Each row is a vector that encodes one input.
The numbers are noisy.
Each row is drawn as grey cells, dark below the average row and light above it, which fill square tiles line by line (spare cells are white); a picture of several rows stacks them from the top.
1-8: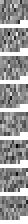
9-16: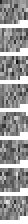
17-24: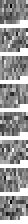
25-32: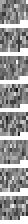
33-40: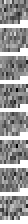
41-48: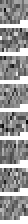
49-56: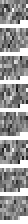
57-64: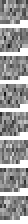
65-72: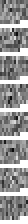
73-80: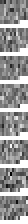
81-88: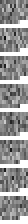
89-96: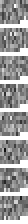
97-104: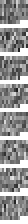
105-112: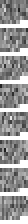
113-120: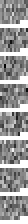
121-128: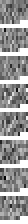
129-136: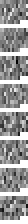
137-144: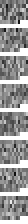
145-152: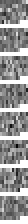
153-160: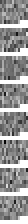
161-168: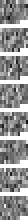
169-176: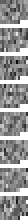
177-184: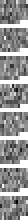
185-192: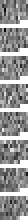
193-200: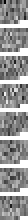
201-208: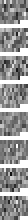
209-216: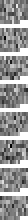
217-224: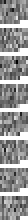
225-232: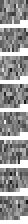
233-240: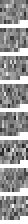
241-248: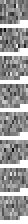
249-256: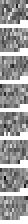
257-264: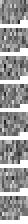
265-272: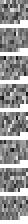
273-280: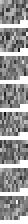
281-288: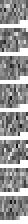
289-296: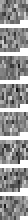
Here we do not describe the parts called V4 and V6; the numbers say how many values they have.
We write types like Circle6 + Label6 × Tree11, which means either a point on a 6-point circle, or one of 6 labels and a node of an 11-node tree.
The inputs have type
Bool × Bool × Bool × Bool × ((Line8 + Line11) × V4 + V6).
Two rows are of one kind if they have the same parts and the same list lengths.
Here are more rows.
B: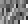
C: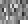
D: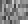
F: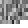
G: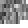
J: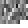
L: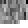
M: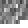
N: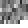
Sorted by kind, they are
B, F, J
C, D, G, L, N
M

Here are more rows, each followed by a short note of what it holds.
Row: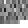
a point on an 8-point line, four true/false values and a value of V4
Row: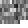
four true/false values and a value of V6
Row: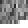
a point on an 8-point line, four true/false values and a value of V4
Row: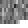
a point on an 8-point line, four true/false values and a value of V4
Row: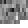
a point on an 11-point line, four true/false values and a value of V4
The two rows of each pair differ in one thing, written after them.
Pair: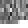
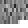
one of the four true/false values
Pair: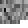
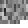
the place on the 11-point line
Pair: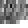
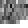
the place on the 11-point line
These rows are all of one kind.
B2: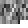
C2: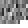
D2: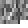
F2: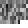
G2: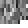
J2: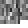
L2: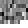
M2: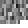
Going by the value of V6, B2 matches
D2 and J2.
